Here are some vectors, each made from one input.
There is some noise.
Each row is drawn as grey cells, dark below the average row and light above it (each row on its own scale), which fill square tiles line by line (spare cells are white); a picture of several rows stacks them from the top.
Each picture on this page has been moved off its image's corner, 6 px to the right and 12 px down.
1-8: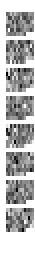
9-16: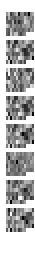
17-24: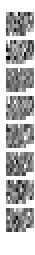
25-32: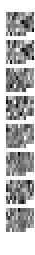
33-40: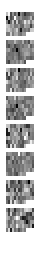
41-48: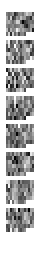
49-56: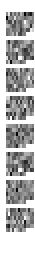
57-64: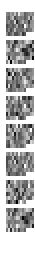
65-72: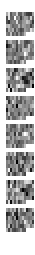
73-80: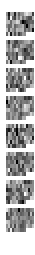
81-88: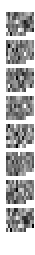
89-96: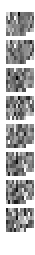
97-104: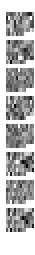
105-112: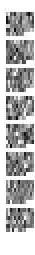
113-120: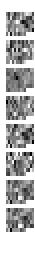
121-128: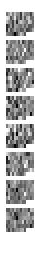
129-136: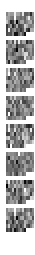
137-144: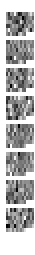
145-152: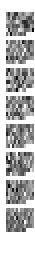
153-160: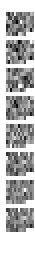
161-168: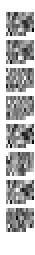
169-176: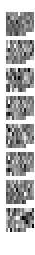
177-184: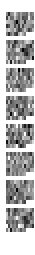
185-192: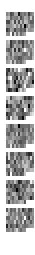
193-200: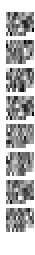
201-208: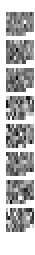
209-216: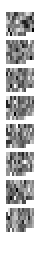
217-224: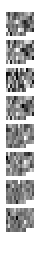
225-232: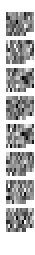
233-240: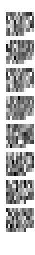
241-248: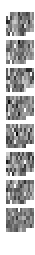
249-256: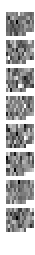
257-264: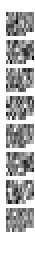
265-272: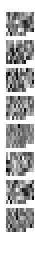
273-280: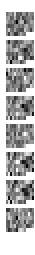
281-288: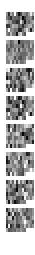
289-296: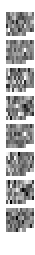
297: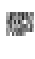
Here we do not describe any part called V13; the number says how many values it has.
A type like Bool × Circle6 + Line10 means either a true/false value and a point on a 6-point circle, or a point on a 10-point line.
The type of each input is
Bool × Label4 × V13 + Line8.
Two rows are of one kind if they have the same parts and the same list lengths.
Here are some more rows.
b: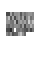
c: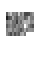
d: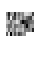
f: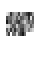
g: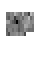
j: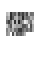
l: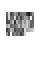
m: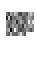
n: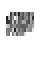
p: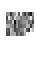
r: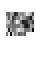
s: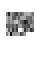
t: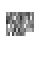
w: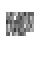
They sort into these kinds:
b, c, f, g, j, l, m, n, p, t, w
d, r, s

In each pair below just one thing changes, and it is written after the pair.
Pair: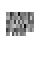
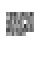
the value of V13
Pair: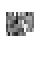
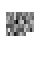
the label
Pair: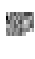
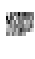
the label
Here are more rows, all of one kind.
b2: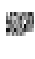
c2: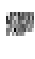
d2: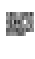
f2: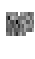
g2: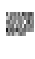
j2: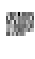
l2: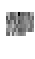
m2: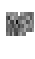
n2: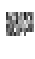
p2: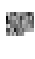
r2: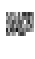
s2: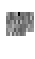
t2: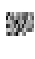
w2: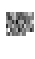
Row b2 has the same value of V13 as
c2, f2, m2 and p2.
